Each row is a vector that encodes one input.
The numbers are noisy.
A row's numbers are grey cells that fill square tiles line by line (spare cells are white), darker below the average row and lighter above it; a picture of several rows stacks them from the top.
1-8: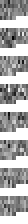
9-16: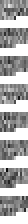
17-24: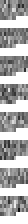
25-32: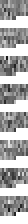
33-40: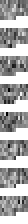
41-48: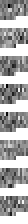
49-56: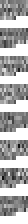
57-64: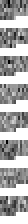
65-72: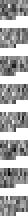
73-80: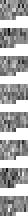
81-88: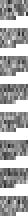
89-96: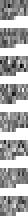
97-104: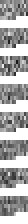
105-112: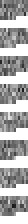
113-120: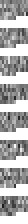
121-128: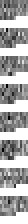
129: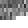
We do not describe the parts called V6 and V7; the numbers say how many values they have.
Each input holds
a true/false value, together with either one of 5 labels and a value of V7, or a value of V6.
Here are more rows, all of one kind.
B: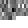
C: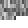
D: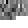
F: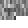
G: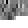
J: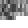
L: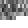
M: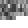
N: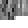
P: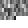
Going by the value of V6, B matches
C and F.
